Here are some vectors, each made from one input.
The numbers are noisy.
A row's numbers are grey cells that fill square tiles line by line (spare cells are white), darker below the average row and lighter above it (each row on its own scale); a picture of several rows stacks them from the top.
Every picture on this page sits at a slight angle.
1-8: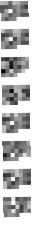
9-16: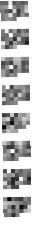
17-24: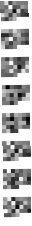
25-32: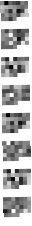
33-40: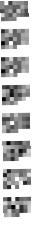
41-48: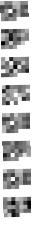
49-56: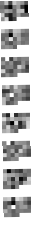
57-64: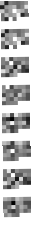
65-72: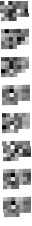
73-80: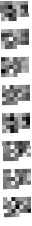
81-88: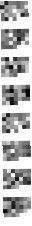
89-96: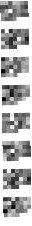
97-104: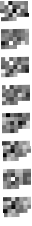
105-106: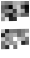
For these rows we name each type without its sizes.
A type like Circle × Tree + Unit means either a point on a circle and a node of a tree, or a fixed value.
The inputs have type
Bool × Bool × Bool + List(Line).
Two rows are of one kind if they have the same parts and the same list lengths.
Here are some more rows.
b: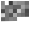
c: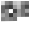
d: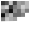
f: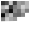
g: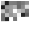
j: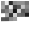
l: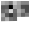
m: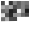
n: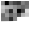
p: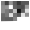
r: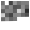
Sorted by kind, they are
b, j, m, r
c, l
d, f, n, p
g

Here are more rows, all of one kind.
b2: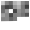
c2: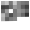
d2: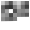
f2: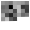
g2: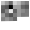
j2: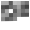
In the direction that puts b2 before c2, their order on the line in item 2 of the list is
f2, g2, b2, d2, j2, c2.
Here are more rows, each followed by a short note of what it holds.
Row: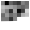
three true/false values
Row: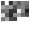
a list of one item
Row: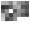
a list of two items
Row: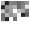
the empty list
